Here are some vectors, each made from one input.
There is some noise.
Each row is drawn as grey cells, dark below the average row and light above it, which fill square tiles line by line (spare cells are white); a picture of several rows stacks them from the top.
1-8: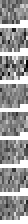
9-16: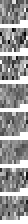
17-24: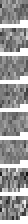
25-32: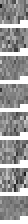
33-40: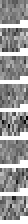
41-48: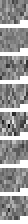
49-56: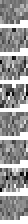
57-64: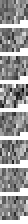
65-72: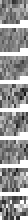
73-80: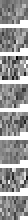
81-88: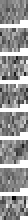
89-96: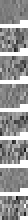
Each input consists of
a list of up to two points on an 8-point line.
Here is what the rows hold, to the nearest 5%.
All of them are lists of up to two points on an 8-point line: about 10% are empty, 40% hold one and 50% two.
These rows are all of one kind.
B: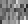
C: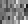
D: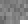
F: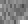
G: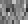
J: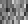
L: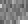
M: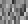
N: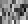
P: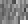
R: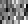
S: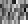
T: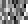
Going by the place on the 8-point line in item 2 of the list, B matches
G, J, N and P.
